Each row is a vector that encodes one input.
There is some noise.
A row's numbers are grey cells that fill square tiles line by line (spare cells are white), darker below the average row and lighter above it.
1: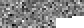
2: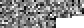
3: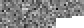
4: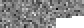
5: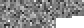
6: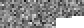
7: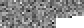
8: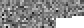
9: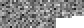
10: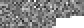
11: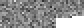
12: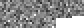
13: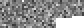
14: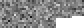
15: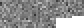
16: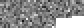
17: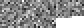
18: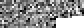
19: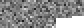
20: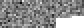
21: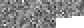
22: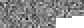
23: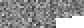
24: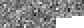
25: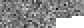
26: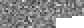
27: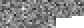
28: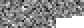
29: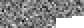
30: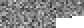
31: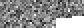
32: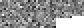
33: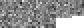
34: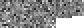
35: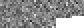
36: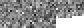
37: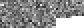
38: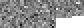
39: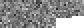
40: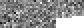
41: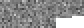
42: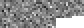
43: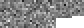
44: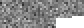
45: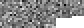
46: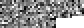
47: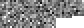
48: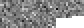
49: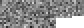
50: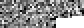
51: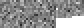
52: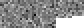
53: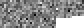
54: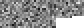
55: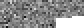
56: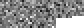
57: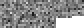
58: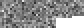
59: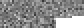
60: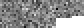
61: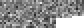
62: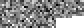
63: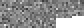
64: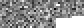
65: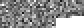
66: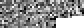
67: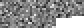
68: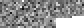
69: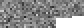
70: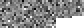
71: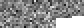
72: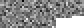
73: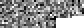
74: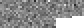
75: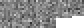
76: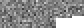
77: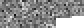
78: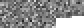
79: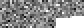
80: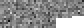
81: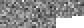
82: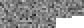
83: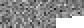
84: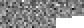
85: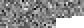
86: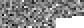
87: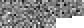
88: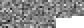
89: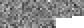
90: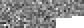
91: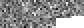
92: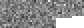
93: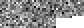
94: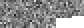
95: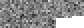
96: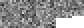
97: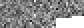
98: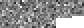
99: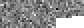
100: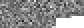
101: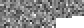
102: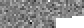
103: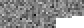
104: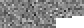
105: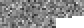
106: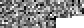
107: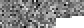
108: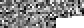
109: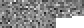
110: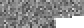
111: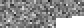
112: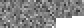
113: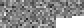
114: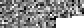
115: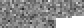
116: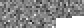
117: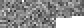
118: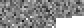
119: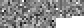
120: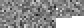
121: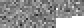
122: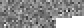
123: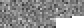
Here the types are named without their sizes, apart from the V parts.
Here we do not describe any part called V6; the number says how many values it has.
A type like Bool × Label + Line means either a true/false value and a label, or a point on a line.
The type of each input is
List(Line × V6).
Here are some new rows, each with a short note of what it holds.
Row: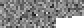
a list of two items
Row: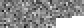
a list of one item
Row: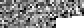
the empty list
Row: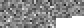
a list of one item
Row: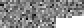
a list of two items
